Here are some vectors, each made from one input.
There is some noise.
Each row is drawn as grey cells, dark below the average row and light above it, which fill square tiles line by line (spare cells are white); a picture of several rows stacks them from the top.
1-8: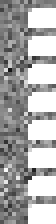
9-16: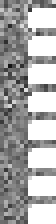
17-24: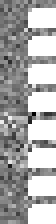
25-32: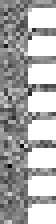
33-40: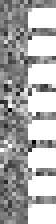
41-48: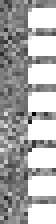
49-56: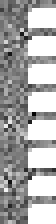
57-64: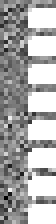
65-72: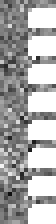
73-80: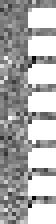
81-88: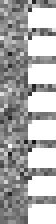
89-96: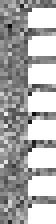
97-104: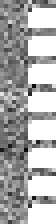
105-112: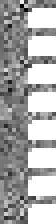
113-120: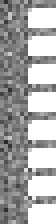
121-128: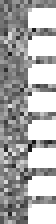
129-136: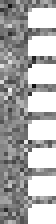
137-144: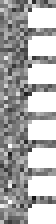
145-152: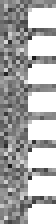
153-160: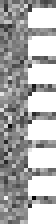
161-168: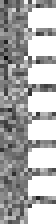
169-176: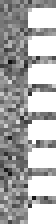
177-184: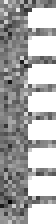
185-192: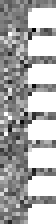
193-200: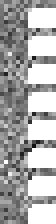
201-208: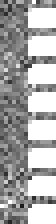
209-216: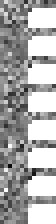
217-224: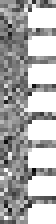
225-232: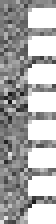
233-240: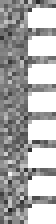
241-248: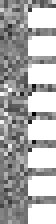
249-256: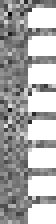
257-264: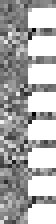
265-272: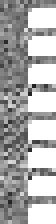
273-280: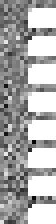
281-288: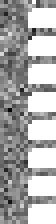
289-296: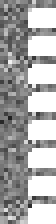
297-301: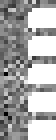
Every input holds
either a point on a 9-point circle, or a point on a 17-point line and a true/false value.
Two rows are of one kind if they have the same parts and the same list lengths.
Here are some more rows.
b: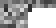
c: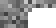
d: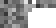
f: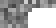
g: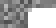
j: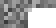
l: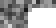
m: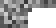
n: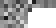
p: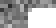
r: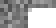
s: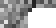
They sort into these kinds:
b, m, n, s
c, d, f, g, j, l, p, r

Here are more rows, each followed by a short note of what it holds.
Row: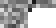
a point on a 9-point circle
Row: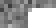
a point on a 17-point line and a true/false value
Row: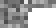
a point on a 17-point line and a true/false value
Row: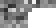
a point on a 17-point line and a true/false value
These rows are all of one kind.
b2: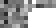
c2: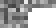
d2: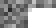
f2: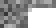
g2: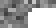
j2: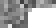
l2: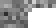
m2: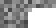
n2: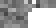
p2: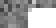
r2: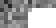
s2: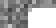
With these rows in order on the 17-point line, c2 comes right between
b2 and j2.
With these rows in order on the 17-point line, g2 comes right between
m2 and r2.
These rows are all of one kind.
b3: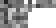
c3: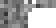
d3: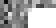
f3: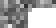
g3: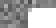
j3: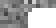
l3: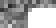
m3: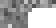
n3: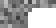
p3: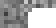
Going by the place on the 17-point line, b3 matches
g3, j3, l3 and n3.
